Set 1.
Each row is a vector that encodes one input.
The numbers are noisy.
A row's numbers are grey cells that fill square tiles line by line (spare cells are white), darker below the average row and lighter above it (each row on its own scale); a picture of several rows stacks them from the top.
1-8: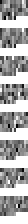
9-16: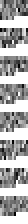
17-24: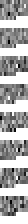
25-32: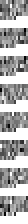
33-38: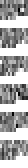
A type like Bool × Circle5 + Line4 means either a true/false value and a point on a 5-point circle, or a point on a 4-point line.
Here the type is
(Bool × Bool × Bool + Unit) × Line6.
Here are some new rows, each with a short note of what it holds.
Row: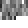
a point on a 6-point line and three true/false values
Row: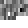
a point on a 6-point line and three true/false values
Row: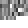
a point on a 6-point line and three true/false values
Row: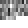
a point on a 6-point line and three true/false values
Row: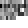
a point on a 6-point line
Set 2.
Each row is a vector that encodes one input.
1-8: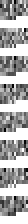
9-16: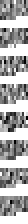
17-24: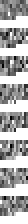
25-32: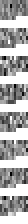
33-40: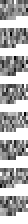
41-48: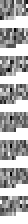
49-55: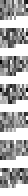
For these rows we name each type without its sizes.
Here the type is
Bool × Bool × Bool + Line.
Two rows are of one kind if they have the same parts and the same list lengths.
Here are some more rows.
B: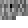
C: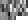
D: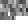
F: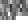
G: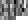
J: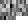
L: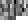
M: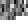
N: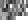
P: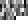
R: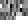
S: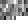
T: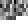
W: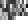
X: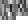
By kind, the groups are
B, D, F, J, P, R, S, X
C, G, L, M, N, T, W

